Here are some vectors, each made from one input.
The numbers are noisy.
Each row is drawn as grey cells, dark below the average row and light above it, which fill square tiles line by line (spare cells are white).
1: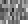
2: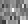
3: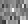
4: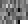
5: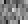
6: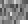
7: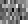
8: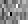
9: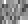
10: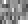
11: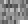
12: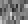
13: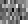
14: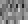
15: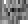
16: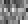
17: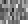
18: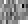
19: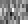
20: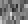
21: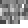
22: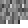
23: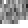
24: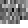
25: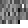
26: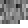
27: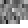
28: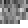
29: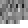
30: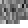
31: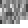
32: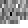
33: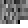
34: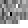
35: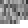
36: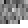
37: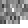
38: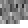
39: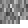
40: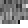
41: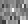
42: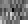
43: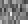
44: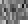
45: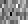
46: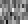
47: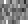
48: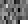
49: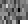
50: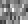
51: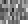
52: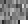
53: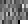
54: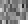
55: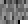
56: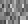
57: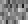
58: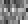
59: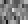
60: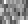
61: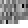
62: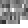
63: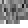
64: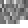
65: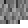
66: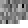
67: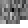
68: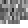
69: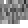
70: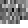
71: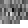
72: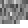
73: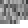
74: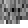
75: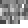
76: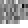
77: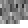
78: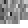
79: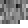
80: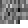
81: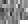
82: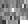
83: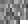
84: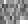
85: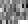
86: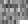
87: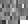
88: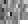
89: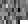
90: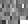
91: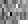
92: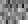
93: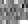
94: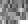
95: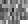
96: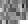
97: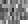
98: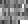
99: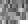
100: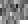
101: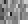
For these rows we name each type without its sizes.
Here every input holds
a point on a line, together with either a point on a circle and a true/false value, or a fixed value.
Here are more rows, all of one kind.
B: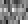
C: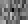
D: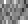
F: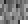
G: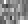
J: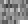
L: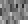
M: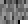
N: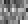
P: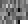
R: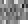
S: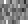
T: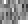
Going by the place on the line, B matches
G, J, N and T.
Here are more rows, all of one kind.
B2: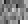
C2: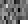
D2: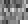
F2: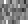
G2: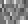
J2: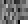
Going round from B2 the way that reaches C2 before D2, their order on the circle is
B2, J2, C2, F2, G2, D2.
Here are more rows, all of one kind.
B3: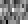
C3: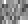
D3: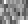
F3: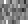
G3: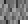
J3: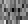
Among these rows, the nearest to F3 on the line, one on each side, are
G3 and J3.
